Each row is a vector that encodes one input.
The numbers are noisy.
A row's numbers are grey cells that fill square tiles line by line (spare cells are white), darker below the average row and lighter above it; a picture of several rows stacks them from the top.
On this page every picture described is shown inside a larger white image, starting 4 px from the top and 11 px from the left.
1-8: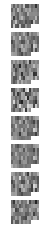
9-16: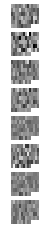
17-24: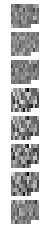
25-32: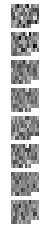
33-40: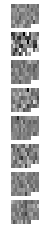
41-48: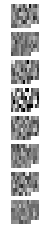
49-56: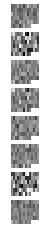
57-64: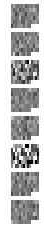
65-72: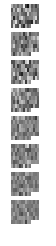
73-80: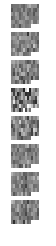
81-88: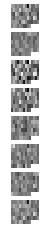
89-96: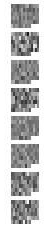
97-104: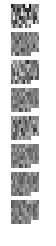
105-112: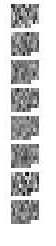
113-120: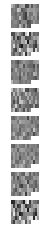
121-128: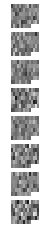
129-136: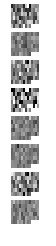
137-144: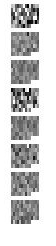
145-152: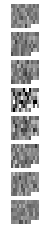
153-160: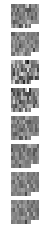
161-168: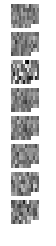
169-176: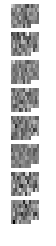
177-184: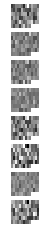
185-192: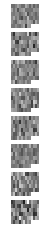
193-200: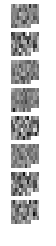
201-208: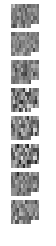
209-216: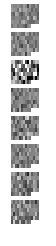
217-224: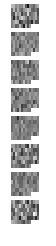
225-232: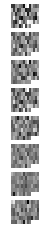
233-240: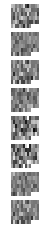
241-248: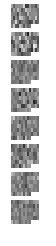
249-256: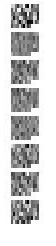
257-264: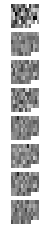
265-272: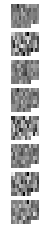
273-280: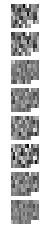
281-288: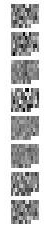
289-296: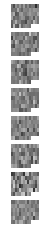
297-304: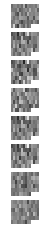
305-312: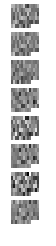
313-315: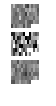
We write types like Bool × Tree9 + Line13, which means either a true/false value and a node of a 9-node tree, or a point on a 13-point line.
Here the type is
Line4 × Line4 + Line8.
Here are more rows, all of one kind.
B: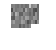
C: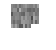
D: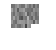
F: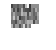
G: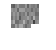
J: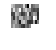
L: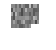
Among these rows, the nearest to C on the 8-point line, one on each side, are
F and J.
